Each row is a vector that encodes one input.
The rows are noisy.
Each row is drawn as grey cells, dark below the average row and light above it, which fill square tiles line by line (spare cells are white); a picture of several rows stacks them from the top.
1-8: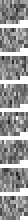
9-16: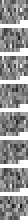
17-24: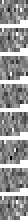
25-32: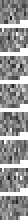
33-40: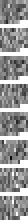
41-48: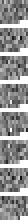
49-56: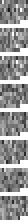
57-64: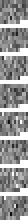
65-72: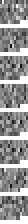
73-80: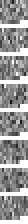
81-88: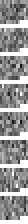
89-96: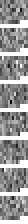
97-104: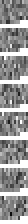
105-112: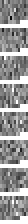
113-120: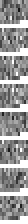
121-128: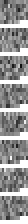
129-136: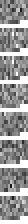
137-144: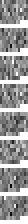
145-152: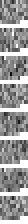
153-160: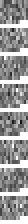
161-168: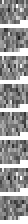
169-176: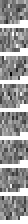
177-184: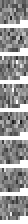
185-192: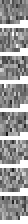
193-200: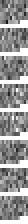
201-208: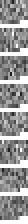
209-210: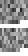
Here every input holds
either a point on a 6-point line and three true/false values, or a point on a 9-point line.
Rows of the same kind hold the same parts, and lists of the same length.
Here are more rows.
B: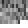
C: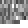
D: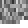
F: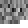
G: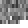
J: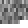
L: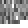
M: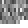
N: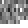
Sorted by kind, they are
B, G, J
C, D, F, L, M, N

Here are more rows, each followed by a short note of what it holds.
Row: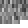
a point on a 6-point line and three true/false values
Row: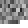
a point on a 9-point line
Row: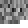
a point on a 9-point line
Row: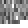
a point on a 9-point line
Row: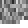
a point on a 9-point line
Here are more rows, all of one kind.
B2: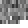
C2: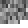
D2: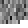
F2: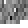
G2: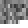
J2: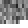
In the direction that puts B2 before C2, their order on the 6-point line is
B2, J2, C2, G2, D2, F2.
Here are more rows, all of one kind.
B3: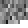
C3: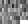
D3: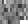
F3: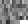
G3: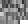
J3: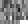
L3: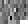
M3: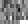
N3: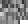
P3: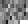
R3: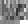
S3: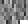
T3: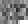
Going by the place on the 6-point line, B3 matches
F3 and P3.
